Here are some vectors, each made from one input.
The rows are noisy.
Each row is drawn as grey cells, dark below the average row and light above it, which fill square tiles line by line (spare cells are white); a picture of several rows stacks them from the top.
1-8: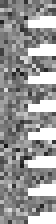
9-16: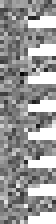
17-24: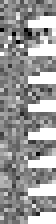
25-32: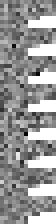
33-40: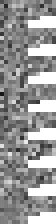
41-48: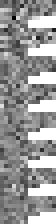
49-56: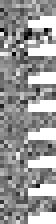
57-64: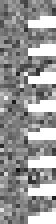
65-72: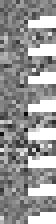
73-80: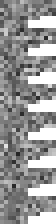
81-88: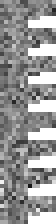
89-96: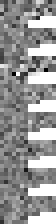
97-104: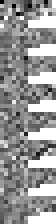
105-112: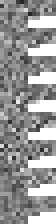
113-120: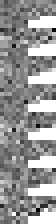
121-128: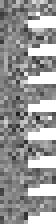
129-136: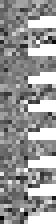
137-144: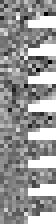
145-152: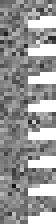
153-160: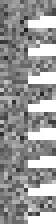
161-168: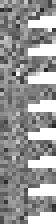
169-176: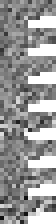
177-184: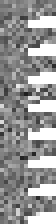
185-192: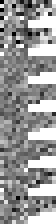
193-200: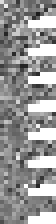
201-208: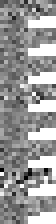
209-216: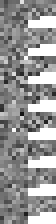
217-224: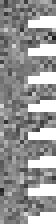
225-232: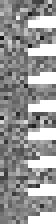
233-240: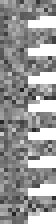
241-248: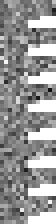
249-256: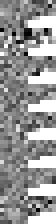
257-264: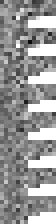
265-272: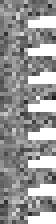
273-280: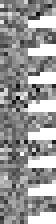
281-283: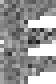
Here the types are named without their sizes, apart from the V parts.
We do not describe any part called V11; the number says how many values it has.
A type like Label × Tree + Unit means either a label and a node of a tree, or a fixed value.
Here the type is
List(Bool × V11 + Line).
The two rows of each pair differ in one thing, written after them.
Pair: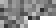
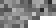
the value of V11 in item 1 of the list
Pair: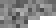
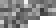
the true/false value in item 1 of the list
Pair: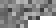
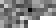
the true/false value in item 1 of the list
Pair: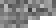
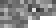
the true/false value in item 2 of the list
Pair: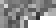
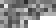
the true/false value in item 2 of the list
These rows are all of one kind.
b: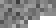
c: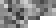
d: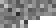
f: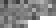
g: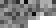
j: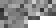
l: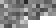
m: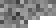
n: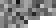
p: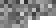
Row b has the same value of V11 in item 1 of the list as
d, g, m and n.
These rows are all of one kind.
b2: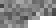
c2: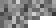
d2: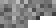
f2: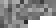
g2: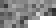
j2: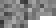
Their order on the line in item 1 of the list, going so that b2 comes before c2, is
d2, g2, b2, c2, j2, f2.
